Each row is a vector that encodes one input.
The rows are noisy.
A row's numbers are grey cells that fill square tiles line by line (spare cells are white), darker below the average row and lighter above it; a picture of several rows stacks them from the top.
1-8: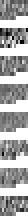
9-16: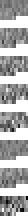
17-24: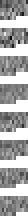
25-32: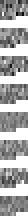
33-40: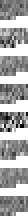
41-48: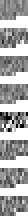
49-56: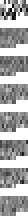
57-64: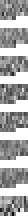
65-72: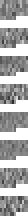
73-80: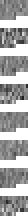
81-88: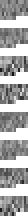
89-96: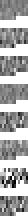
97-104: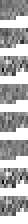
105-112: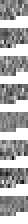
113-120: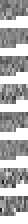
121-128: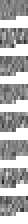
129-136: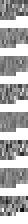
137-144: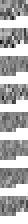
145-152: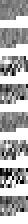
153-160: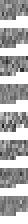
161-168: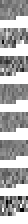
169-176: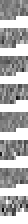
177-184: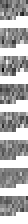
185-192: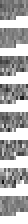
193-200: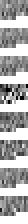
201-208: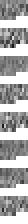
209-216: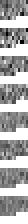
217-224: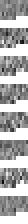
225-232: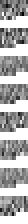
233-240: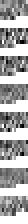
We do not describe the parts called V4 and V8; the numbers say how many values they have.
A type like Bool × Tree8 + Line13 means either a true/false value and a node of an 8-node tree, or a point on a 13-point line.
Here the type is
(Line9 + Line12) × V4 + V8.
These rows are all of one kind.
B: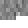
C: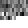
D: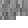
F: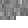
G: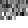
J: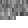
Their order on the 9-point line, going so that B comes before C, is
B, D, F, C, G, J.
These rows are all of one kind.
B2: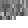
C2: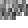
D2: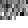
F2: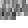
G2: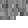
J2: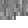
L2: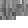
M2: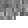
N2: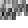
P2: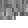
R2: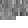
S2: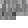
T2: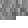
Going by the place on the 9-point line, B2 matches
D2 and L2.
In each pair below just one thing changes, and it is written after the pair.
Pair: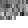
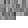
the place on the 9-point line
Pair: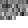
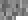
the place on the 9-point line
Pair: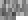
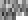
the value of V4
